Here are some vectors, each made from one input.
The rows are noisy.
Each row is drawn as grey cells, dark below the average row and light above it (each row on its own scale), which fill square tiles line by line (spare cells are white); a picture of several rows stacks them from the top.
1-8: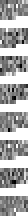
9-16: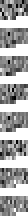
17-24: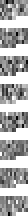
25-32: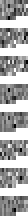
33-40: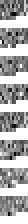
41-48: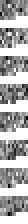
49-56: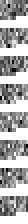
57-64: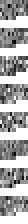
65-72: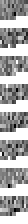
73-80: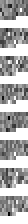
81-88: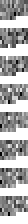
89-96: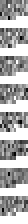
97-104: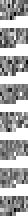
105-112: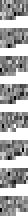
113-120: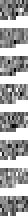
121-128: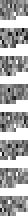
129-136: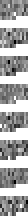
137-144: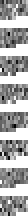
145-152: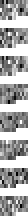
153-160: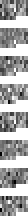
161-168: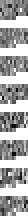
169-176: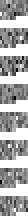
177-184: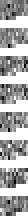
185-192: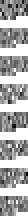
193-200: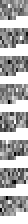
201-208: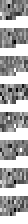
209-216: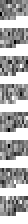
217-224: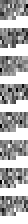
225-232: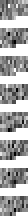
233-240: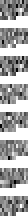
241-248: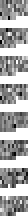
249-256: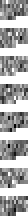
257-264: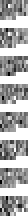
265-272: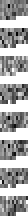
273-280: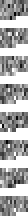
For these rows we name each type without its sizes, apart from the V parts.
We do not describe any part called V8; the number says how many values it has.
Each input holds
a list of items, each a true/false value and a value of V8.
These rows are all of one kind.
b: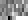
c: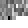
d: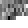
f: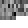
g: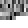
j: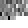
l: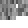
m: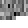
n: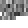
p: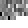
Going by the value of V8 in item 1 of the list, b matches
c, d, j and p.
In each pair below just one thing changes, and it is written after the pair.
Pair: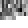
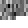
the true/false value in item 1 of the list
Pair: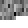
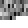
the value of V8 in item 2 of the list
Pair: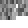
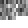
the value of V8 in item 1 of the list
